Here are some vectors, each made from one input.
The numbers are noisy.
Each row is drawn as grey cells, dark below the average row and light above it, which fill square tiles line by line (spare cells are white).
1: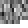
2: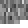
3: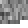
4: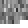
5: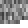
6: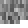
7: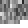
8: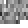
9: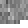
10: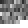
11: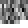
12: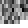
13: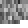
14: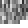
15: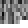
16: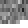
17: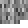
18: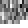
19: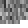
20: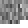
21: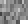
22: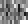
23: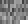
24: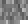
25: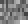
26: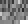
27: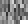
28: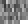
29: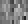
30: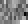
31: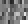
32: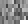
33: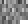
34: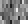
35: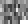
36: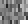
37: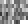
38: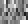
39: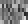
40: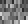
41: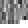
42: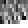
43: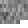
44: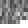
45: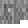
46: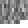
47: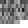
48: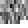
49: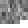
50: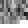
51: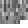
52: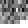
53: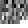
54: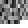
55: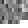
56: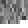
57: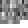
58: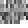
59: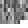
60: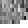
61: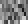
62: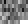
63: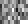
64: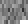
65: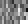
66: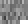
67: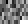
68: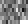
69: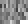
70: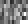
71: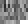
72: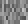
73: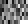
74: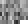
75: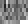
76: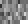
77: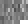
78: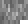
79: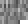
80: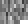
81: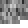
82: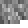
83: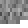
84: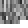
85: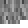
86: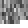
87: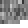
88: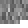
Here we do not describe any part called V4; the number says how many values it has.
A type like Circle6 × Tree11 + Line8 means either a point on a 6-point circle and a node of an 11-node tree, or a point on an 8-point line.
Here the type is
List2(Bool × V4).
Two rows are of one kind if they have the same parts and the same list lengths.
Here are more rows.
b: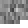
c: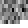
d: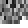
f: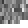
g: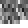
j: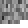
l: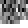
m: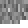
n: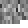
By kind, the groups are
b, f, j, m, n
c, g, l
d

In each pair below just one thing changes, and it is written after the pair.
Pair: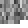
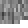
the true/false value in item 1 of the list
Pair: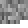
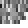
the true/false value in item 2 of the list
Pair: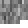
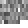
the value of V4 in item 1 of the list
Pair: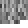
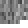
the true/false value in item 2 of the list
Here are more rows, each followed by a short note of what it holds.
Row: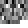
the empty list
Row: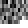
the empty list
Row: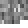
a list of two items
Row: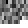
the empty list
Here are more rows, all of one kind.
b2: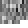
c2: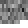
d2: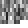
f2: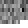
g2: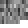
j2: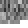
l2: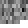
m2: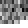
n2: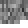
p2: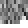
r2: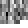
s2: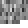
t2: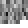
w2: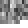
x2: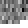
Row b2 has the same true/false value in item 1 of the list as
j2, l2, r2 and w2.
